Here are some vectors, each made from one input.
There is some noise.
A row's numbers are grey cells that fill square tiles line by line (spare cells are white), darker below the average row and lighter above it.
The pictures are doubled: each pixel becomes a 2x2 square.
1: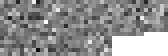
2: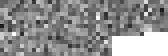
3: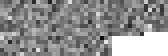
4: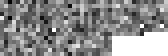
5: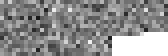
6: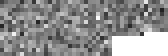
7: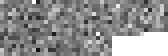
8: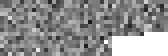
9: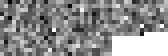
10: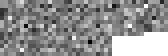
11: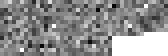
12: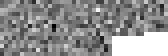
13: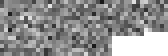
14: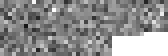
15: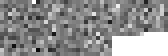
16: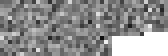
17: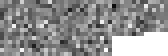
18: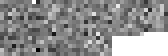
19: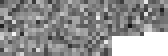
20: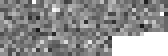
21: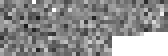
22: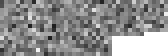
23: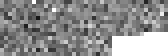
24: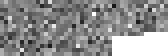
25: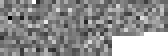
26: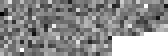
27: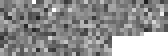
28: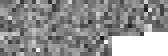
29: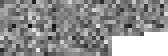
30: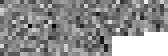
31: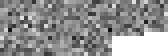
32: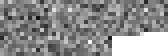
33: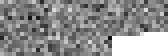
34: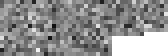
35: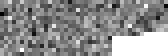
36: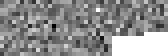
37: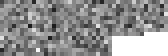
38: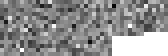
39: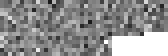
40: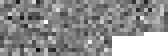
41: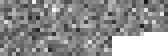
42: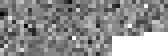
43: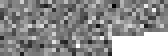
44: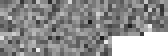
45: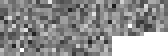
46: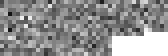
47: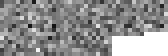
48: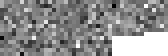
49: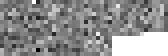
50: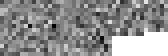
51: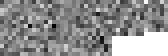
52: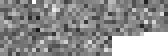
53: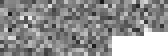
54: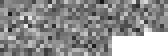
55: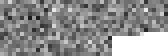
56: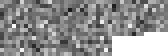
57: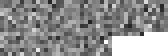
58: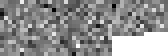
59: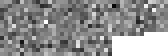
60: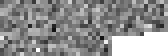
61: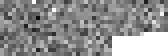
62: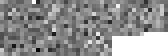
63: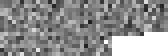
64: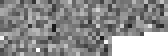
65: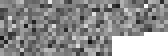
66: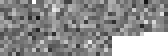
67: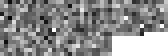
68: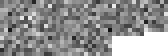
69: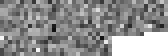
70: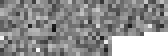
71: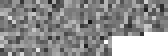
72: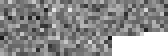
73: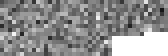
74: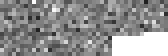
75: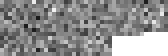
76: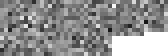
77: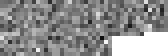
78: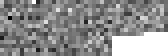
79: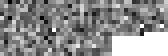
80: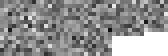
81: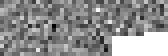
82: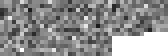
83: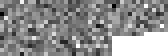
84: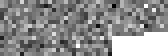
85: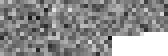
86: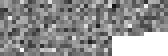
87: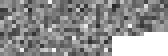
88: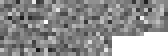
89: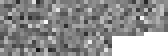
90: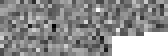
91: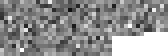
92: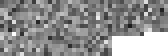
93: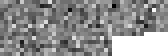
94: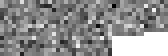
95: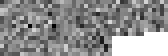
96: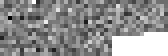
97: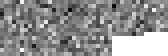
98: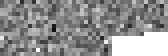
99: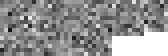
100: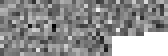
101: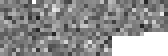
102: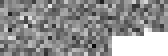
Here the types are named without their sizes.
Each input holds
either a node of a tree, or a list of points on a line.
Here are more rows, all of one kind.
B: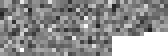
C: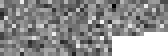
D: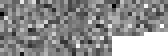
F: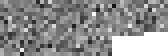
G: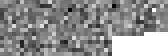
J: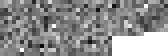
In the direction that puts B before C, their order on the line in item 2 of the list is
D, B, C, J, G, F.
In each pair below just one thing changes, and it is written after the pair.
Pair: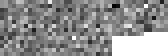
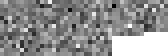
the place on the line in item 1 of the list
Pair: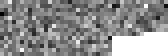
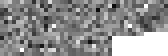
the place on the line in item 2 of the list
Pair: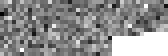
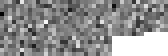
the place on the line in item 1 of the list
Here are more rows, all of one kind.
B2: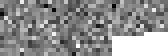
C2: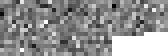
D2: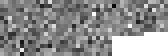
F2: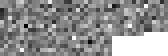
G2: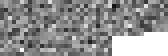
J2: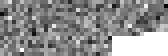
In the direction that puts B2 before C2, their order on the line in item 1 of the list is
B2, C2, D2, F2, G2, J2.
